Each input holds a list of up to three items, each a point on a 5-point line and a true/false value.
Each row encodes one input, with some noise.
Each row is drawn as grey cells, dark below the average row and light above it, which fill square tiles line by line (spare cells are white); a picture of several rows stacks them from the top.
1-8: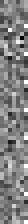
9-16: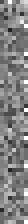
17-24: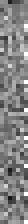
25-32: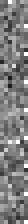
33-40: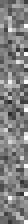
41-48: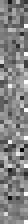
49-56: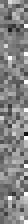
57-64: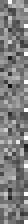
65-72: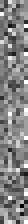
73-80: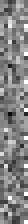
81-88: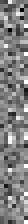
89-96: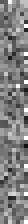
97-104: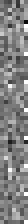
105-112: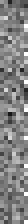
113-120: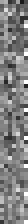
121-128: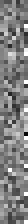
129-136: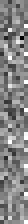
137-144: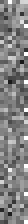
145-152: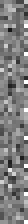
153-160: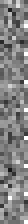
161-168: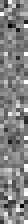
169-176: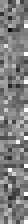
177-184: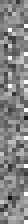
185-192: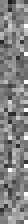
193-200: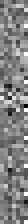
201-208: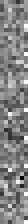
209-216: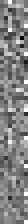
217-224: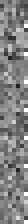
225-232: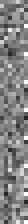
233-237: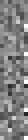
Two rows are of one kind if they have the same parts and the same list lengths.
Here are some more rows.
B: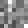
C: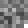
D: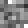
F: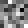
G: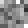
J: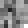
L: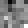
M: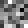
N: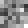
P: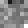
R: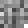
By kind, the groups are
B, D, G, N, P, R
C
F, M
J, L

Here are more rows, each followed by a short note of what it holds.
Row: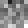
a list of three items
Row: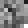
a list of one item
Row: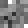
a list of three items
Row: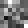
a list of two items
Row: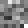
a list of two items
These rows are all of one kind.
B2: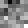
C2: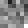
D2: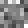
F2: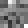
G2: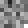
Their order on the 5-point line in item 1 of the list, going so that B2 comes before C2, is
B2, C2, D2, F2, G2.
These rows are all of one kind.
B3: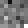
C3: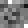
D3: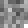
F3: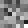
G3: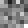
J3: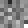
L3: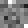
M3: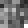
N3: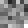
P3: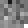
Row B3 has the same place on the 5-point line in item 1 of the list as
G3, N3 and P3.
